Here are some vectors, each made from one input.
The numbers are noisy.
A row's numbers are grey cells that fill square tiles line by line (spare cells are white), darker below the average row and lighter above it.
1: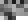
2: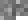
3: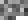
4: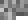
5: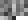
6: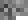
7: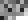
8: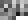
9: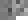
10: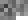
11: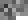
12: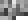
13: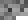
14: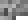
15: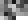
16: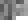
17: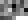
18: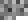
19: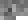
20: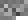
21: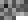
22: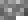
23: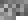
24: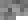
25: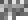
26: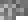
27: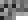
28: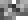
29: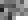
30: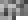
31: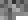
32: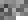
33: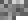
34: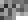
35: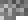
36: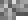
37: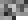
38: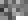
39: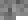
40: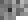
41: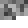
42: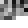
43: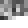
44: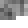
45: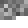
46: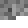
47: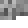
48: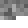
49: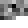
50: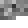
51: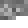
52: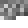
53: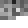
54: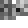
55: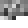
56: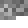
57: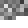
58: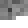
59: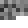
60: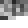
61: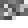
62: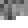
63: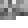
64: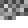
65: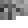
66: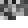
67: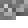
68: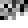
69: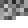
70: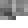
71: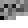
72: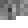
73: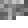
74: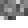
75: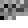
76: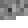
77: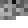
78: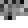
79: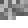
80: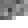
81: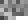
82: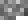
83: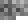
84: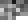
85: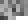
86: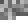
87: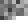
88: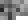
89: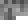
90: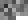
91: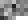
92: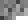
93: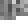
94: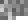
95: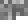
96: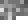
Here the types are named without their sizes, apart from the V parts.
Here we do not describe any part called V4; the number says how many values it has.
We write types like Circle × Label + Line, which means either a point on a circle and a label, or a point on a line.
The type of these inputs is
Bool × (Line + List(V4)).
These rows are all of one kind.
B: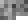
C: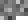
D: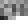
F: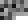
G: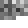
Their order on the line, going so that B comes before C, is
F, B, D, C, G.
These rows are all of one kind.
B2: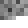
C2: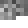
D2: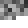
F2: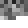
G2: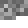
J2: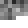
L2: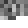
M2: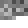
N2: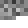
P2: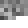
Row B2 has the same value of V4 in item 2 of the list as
C2, F2, M2 and N2.
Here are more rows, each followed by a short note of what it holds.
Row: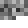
a point on a line and a true/false value
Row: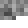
a true/false value, together with the empty list
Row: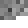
a true/false value, together with a list of two items
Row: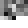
a true/false value, together with the empty list
